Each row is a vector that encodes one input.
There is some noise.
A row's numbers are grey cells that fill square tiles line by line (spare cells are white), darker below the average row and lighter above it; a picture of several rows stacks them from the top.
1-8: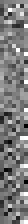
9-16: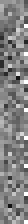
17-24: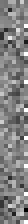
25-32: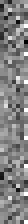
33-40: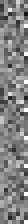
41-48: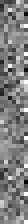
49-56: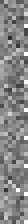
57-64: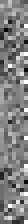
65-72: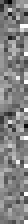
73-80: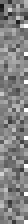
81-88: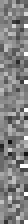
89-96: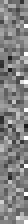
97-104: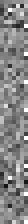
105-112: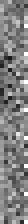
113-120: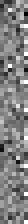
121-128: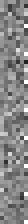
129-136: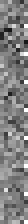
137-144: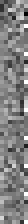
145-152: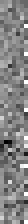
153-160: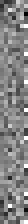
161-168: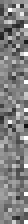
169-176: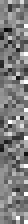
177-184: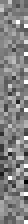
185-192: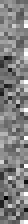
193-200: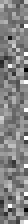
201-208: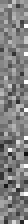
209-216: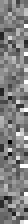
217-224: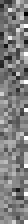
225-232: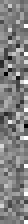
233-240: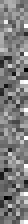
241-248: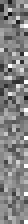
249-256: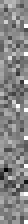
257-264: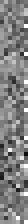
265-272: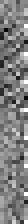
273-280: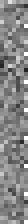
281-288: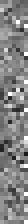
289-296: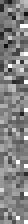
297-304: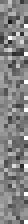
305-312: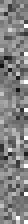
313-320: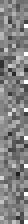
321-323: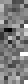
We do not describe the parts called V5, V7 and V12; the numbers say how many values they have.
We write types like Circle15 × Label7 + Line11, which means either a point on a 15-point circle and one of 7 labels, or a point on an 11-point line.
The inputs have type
Bool × Bool × Bool × Bool × V5 × V7 × V12 + List2(Line3 × Line6).
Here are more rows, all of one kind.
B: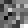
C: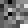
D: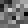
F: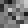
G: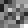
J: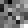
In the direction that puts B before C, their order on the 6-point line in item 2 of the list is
B, C, G, F, D, J.
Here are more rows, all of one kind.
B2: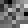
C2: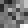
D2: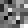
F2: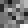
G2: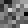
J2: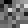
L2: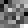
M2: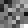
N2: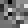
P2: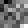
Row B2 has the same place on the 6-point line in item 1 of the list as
C2, F2 and N2.
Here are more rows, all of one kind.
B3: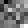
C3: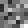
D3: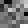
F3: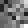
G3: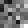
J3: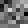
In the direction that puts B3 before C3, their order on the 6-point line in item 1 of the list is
F3, D3, J3, B3, C3, G3.
